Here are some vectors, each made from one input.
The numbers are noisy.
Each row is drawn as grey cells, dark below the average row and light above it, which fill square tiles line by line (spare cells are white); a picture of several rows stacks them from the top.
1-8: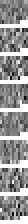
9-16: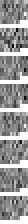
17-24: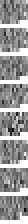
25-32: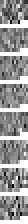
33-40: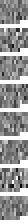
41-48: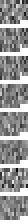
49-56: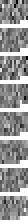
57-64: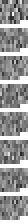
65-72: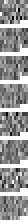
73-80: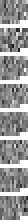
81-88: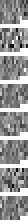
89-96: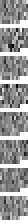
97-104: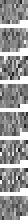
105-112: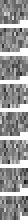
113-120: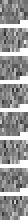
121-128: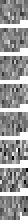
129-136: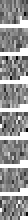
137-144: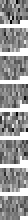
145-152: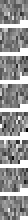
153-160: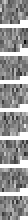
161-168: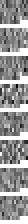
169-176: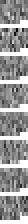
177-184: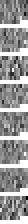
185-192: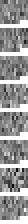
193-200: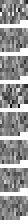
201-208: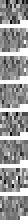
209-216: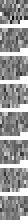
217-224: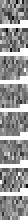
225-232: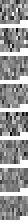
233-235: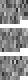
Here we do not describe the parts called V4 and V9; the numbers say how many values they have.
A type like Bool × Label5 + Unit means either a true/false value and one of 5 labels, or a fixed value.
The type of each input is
(Bool × Label7 × Line6 × V4 × V9 + Circle6) × Circle6.
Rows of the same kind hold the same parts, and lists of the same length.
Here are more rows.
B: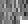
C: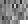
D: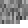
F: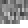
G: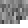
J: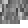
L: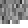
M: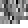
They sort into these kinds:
B, C, D, F, G, J, L
M

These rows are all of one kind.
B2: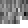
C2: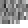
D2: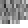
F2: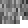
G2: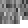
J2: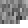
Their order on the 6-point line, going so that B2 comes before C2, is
F2, B2, D2, G2, J2, C2.
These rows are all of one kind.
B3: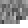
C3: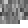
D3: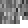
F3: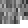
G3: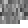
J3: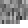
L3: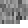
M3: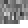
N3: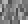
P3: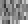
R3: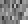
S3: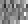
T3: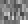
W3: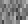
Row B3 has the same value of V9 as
D3, M3, N3 and W3.
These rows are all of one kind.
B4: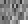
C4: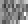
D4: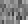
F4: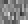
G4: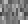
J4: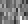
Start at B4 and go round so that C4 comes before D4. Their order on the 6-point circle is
B4, C4, D4, G4, J4, F4.
